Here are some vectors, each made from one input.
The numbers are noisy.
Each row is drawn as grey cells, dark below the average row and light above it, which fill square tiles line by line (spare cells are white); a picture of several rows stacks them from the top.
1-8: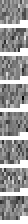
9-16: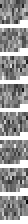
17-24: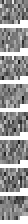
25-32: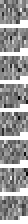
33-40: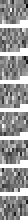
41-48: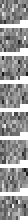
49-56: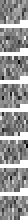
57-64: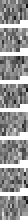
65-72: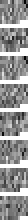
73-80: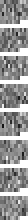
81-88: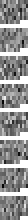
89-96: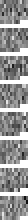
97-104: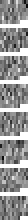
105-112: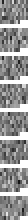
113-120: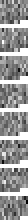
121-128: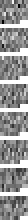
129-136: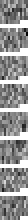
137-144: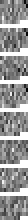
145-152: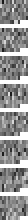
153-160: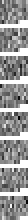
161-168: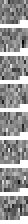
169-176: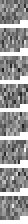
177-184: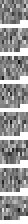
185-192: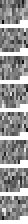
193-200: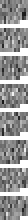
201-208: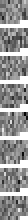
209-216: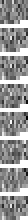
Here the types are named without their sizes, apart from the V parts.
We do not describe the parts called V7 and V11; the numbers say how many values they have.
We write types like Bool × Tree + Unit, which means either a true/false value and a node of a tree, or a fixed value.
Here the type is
Circle + (Line + V7) × V11.
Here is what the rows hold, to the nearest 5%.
About 20% of them hold a point on a circle. The rest hold a value of V11, together with either a point on a line, or a value of V7.
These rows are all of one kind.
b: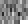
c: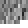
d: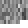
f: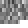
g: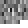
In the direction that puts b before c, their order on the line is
b, g, c, d, f.
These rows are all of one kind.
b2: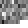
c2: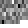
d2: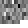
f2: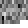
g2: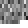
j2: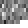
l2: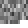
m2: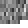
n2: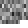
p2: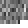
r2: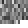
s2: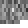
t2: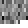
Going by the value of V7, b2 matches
c2, d2 and f2.
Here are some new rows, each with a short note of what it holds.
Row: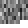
a point on a circle
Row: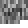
a point on a circle
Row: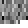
a value of V7 and a value of V11
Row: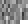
a point on a line and a value of V11
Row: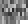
a point on a circle
